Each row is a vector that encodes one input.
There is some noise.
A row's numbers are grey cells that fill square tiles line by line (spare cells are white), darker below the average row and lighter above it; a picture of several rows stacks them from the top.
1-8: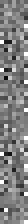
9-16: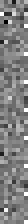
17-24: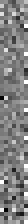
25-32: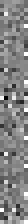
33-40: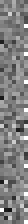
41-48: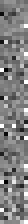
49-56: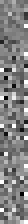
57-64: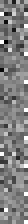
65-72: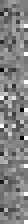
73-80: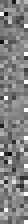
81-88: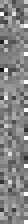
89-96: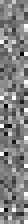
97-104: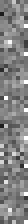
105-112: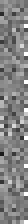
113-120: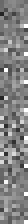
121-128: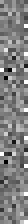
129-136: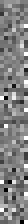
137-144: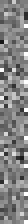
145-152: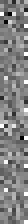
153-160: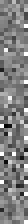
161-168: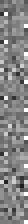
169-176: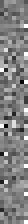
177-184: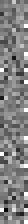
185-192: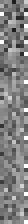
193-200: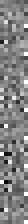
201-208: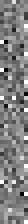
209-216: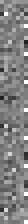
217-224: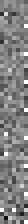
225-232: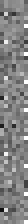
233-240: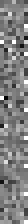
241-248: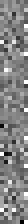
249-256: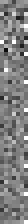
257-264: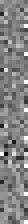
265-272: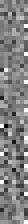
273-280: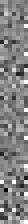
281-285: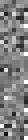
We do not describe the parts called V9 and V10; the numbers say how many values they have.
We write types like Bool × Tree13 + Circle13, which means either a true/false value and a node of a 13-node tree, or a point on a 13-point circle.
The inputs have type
Bool × ((Line4 + Line11) × V9 + V10).
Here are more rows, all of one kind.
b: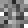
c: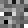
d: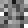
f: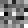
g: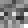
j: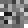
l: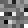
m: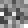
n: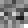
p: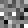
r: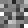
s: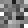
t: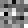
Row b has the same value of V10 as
d, r and s.
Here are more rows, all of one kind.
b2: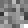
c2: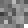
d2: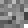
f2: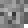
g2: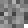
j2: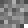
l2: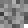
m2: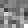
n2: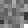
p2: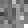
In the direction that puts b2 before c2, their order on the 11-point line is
b2, l2, g2, f2, d2, n2, p2, c2, j2, m2.
